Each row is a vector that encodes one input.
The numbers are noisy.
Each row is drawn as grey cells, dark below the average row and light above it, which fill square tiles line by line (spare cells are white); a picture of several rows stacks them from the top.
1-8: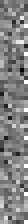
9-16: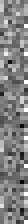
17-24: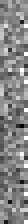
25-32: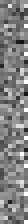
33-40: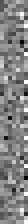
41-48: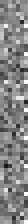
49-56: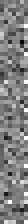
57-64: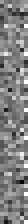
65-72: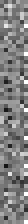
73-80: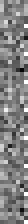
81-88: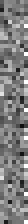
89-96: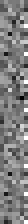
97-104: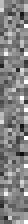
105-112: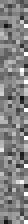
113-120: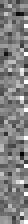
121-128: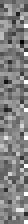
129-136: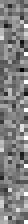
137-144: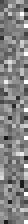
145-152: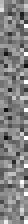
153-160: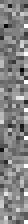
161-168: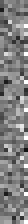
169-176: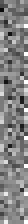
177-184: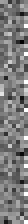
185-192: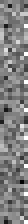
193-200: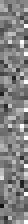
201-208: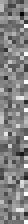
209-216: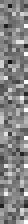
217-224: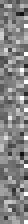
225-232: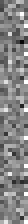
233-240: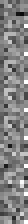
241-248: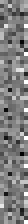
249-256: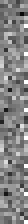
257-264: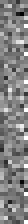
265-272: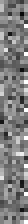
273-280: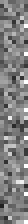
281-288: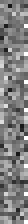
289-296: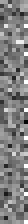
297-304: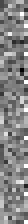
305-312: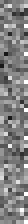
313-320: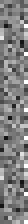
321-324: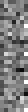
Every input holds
three true/false values, together with either a point on a 9-point circle, or a fixed value.
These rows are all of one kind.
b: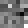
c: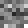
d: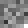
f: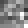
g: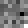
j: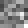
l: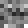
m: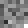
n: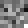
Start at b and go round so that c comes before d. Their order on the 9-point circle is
b, n, f, c, l, m, d, g, j.
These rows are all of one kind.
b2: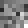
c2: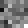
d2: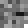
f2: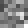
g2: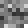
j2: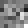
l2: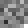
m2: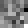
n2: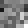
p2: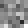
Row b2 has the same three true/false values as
j2 and n2.
